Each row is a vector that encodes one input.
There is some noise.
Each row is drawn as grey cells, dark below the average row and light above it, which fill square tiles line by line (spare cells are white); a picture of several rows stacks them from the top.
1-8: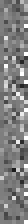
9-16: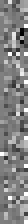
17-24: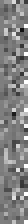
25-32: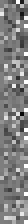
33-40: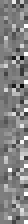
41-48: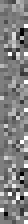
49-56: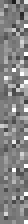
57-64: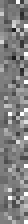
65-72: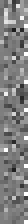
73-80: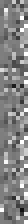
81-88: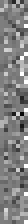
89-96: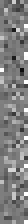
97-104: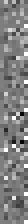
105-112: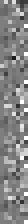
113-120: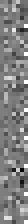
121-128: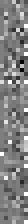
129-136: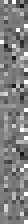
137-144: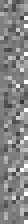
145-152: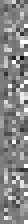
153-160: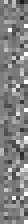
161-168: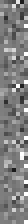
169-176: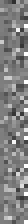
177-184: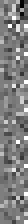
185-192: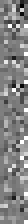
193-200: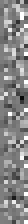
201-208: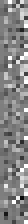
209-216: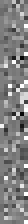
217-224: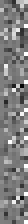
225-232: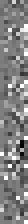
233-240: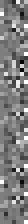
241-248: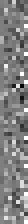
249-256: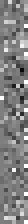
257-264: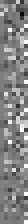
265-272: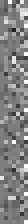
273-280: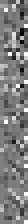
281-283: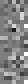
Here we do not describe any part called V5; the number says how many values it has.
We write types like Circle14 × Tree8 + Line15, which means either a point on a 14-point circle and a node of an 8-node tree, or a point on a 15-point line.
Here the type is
List2(Bool × V5).
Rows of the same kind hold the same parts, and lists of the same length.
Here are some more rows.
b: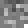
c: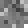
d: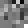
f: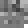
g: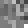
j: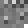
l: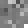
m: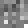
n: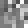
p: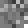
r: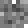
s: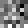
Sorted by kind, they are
b, c, f, g, j, l, m, n, r
d, p
s

